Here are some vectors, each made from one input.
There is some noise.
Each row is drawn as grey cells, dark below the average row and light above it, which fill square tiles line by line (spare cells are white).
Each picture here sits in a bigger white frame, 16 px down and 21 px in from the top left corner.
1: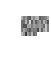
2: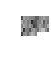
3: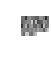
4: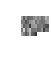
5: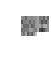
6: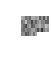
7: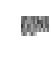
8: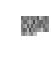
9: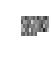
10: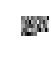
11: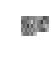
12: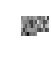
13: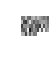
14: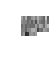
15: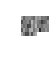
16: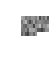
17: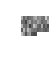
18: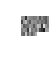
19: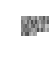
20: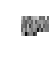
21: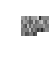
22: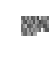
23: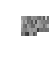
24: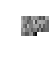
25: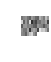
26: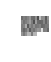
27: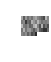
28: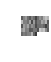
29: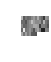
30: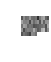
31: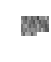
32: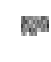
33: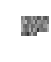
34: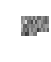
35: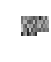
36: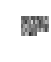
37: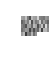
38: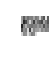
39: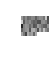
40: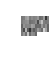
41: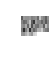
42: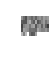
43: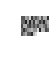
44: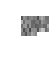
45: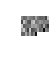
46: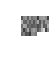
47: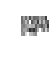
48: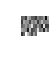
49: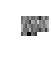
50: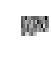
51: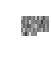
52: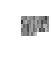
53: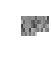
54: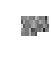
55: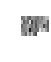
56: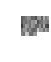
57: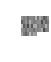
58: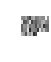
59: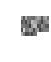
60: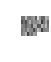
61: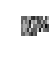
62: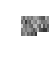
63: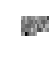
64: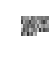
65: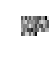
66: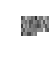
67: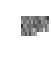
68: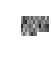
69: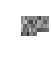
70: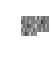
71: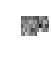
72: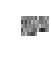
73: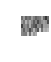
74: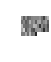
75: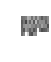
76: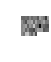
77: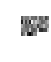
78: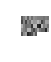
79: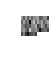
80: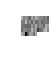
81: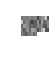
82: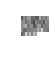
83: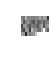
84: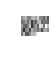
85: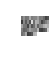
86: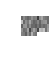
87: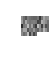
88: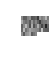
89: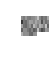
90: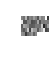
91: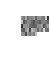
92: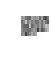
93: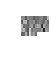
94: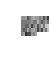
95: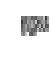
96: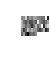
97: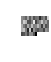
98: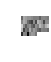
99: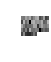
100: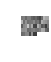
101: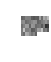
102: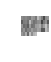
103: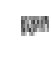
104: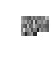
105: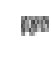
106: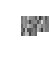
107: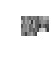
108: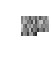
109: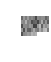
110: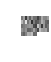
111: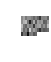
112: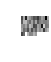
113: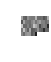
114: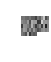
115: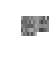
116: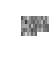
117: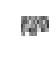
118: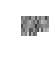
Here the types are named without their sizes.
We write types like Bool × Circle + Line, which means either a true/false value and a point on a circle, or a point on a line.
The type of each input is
Bool × Bool × Bool × Tree × (Tree + Unit).
